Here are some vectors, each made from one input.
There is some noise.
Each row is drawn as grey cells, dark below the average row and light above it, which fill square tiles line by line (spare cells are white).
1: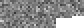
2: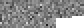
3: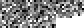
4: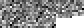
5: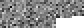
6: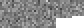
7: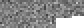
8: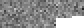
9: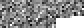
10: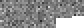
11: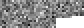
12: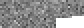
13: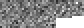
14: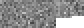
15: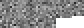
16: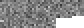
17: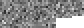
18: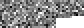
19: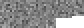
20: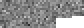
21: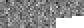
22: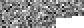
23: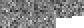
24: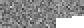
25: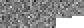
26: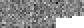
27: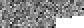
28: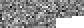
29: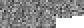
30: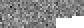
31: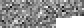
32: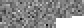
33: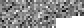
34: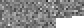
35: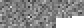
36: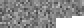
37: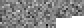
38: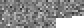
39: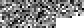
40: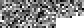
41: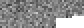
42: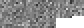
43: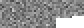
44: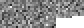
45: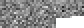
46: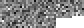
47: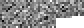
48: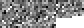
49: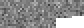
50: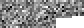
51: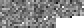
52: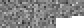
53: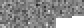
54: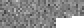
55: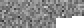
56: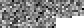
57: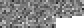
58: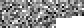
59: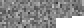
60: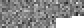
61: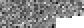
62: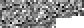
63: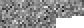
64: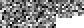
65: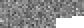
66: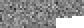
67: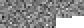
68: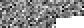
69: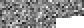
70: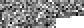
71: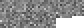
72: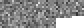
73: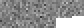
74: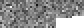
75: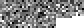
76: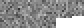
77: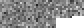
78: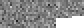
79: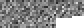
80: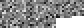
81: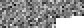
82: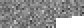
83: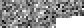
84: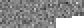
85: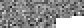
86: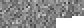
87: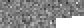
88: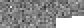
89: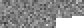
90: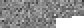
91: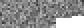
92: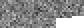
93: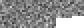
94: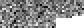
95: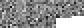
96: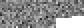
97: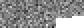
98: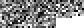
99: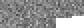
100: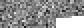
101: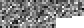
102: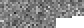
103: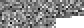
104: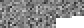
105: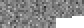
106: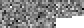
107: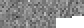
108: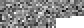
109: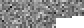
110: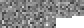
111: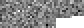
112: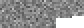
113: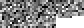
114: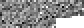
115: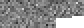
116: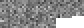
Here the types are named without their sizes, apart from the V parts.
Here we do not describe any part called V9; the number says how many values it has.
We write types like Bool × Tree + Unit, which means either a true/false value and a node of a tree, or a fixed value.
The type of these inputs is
(Bool × Bool × Bool + Unit) × V9 + Line.
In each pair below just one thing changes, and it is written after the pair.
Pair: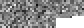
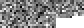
one of the three true/false values
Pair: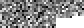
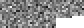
one of the three true/false values
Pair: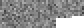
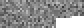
one of the three true/false values
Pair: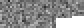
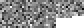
the value of V9
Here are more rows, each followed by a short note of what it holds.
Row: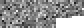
three true/false values and a value of V9
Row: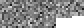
three true/false values and a value of V9
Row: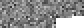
a point on a line
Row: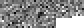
a point on a line
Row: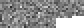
a value of V9
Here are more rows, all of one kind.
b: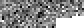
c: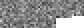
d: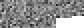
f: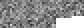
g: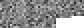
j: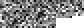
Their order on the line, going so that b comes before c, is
b, d, j, g, c, f.
